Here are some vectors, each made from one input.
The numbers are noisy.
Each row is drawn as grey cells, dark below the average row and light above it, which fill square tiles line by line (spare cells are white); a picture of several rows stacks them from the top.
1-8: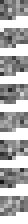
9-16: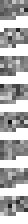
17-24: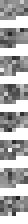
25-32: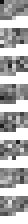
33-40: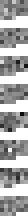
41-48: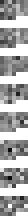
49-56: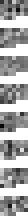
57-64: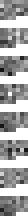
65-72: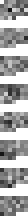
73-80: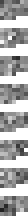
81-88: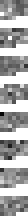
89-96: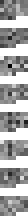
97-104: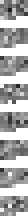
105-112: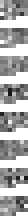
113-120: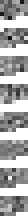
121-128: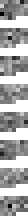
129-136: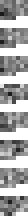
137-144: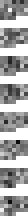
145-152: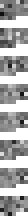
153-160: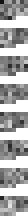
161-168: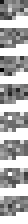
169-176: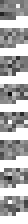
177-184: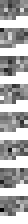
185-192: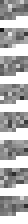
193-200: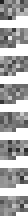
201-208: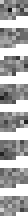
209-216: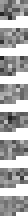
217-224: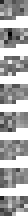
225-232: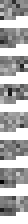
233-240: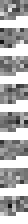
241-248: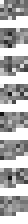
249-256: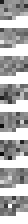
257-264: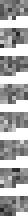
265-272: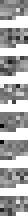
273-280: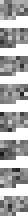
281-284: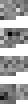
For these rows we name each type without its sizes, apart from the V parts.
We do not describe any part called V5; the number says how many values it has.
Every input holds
a node of a tree, together with a list of items, each either a point on a line, or a value of V5.
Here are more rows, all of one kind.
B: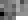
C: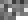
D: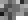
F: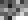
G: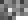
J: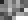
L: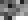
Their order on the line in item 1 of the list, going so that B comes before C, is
D, B, C, G, L, J, F.
